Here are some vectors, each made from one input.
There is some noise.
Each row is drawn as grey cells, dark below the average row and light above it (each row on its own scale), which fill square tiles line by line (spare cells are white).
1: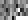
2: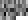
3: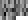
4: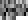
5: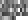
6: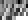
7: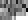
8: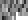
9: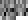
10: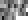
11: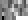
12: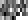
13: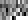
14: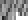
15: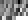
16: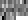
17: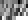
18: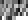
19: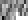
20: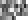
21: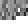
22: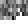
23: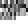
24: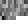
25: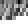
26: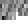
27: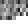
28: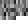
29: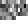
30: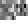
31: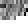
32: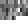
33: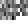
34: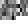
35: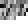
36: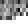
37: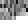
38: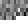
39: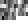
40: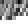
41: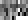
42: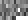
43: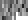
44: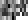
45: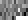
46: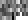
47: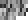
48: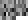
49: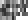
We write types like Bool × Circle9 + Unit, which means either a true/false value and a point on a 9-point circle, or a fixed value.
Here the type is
Bool × (Tree7 + Unit).
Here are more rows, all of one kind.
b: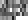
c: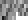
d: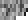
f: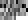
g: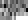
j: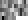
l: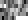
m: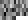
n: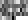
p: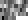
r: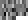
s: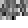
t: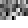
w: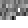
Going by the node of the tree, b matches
l, n, p and s.
